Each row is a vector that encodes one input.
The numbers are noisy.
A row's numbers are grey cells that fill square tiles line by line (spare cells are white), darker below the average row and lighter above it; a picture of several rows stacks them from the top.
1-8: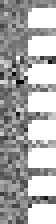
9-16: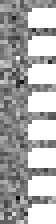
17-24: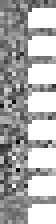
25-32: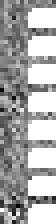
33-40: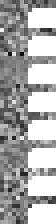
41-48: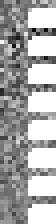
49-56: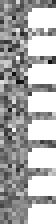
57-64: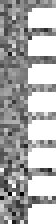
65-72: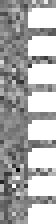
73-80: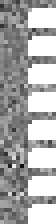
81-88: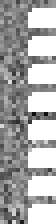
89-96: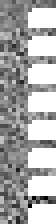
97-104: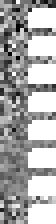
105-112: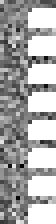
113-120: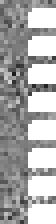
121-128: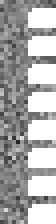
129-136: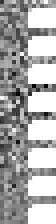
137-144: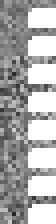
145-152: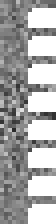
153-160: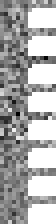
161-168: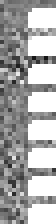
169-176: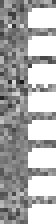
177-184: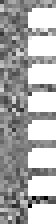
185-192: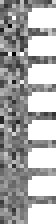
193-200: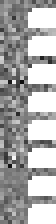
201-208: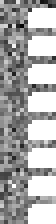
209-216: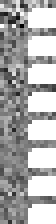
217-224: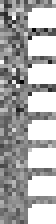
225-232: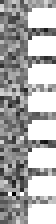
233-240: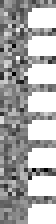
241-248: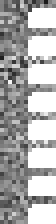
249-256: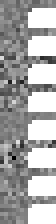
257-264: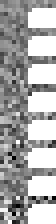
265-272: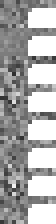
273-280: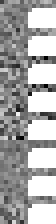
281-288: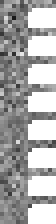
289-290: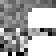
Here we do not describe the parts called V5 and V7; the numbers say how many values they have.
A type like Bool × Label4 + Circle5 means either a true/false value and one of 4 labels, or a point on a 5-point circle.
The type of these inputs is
Bool × Circle10 × (Circle10 + V5) × V7.
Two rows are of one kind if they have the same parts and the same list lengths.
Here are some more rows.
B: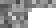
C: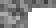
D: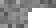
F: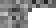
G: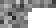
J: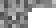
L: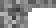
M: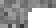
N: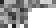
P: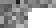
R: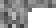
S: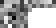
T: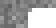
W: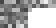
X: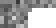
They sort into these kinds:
B, D, F, G, L, R, T, X
C, J, M, N, P, S, W

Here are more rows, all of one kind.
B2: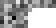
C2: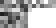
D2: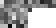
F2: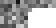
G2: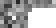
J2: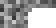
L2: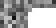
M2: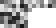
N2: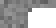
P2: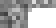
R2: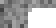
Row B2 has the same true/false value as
F2, L2 and M2.
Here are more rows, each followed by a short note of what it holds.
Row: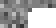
a point on a 10-point circle, a true/false value, a value of V5 and a value of V7
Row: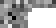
a point on a 10-point circle, a true/false value, a value of V5 and a value of V7
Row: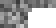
a point on each of two 10-point circles, a true/false value and a value of V7
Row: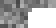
a point on each of two 10-point circles, a true/false value and a value of V7
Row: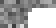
a point on each of two 10-point circles, a true/false value and a value of V7
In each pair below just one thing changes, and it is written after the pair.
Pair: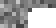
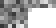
the place on the 10-point circle
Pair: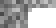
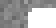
the true/false value
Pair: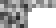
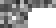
the place on the 10-point circle
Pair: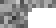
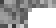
the true/false value
